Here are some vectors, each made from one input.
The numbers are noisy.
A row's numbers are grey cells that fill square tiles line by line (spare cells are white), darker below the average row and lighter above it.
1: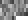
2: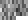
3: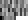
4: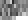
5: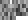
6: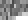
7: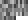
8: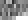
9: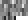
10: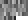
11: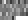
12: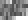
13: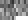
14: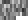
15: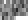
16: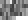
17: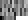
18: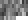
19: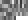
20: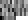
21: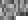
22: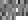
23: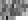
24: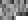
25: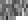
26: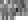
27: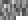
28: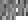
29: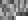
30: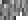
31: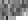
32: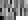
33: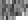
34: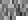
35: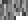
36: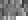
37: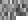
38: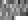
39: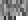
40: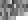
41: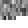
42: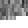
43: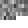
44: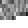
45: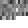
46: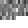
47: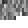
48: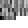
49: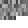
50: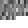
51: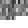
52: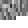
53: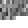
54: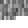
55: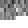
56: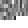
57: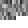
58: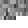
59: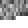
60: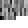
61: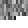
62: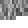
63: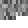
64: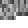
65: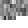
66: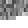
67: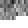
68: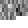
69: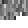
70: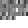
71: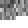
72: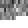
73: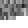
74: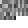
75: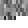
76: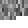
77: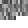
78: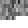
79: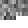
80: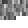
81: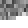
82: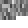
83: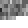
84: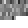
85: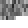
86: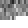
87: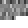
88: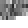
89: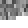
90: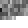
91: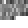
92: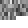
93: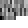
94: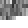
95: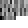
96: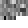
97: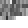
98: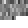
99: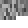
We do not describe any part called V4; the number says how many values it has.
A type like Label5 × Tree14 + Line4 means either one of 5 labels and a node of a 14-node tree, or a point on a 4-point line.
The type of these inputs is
List2(Line5) + V4 × V4.
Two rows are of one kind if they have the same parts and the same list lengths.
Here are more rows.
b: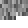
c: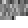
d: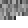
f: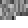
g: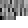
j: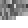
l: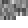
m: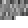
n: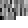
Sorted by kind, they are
b, d, l
c, f, m
g, n
j

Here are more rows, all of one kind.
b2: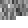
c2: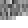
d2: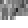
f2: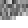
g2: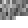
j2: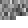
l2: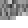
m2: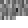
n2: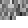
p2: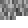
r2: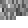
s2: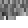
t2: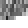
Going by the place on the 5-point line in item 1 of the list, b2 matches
j2, n2, p2 and r2.
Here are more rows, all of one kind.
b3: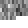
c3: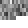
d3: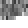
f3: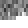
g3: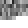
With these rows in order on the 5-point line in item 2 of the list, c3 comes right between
b3 and g3.
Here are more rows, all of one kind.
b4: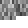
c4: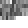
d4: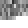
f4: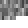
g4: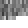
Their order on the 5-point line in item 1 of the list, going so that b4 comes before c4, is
b4, f4, g4, c4, d4.
